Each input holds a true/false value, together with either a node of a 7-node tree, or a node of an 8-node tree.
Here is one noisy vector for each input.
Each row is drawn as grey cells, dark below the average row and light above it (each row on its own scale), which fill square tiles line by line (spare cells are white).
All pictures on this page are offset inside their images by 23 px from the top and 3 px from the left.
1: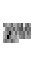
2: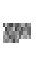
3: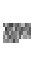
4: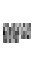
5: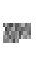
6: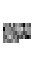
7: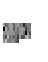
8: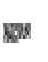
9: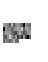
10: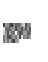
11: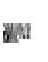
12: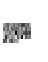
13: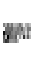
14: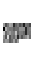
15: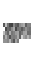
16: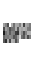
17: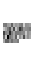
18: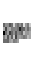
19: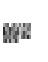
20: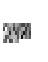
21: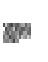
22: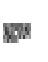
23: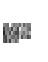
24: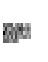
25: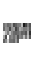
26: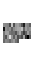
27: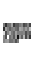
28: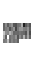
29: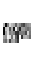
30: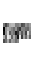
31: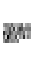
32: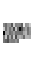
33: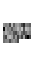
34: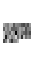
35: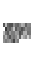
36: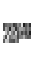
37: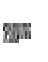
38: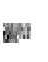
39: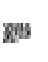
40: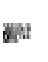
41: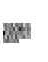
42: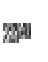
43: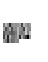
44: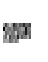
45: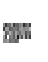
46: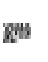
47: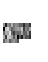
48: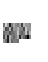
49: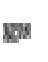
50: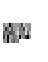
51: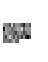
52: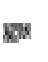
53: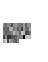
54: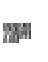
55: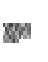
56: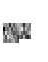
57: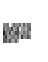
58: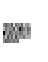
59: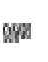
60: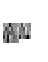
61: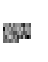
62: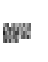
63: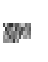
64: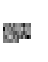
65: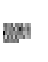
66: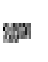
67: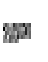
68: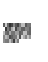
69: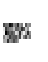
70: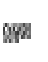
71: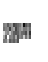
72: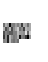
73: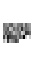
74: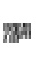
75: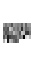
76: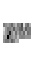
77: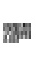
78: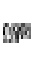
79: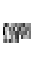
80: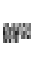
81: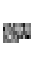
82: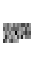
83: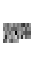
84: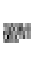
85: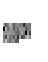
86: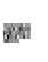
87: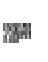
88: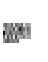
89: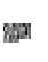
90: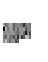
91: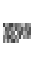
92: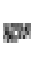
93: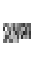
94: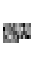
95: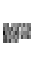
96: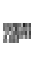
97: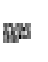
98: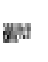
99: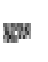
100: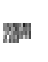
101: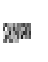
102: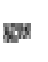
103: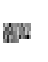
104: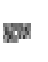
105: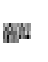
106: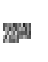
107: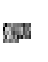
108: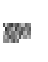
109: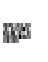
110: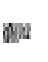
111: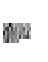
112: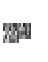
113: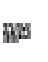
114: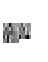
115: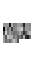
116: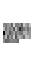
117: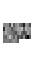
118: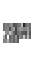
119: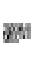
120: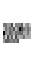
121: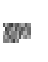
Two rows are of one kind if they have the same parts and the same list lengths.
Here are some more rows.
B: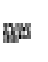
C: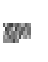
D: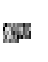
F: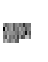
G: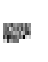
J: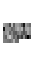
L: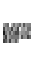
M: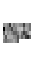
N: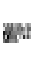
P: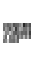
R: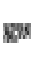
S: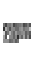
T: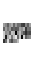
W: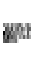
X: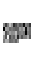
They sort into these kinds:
B, C, D, F, G, J, M, P, R, S, X
L, N, T, W

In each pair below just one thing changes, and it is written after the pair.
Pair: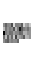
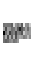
the node of the tree
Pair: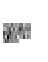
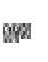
the true/false value
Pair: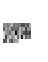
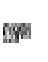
the node of the tree
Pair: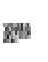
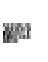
the node of the tree
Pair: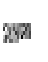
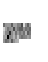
the true/false value
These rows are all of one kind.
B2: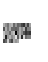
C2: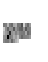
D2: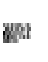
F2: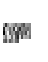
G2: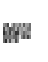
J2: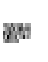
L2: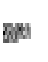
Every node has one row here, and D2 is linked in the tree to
G2.
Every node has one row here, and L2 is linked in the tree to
F2.
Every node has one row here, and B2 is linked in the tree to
C2.
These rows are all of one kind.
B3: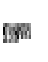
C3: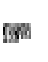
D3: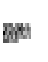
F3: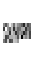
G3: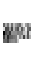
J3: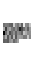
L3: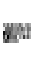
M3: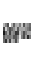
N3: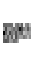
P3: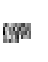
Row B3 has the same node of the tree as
C3, D3, J3 and N3.
